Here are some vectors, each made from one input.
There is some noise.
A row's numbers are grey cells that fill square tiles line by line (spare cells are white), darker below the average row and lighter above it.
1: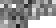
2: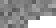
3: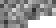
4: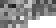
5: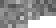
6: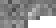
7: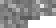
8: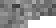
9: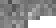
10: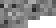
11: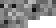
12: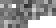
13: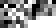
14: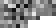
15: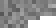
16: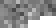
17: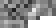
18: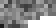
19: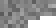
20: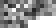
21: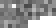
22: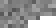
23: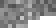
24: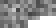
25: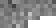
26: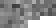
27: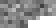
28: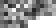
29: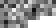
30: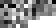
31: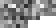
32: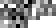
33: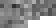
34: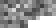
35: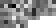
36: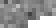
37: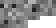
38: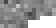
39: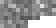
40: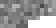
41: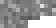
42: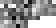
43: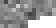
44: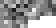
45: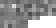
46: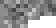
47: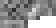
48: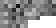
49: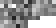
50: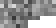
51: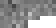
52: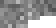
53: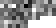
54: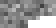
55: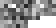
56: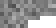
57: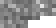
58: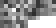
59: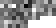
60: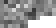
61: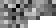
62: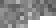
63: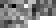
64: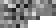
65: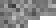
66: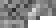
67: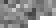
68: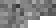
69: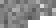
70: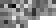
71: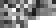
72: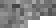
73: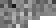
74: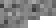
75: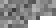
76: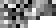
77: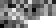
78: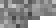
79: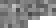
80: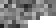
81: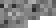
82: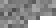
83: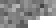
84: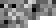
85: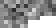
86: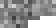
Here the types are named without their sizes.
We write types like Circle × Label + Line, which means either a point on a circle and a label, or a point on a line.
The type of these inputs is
Circle + Unit.
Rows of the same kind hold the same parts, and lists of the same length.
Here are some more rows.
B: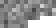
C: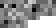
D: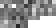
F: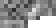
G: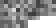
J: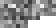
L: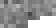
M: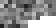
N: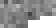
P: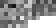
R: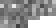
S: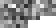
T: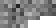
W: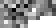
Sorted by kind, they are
B, C, D, F, G, J, L, N, P, R, S, T, W
M

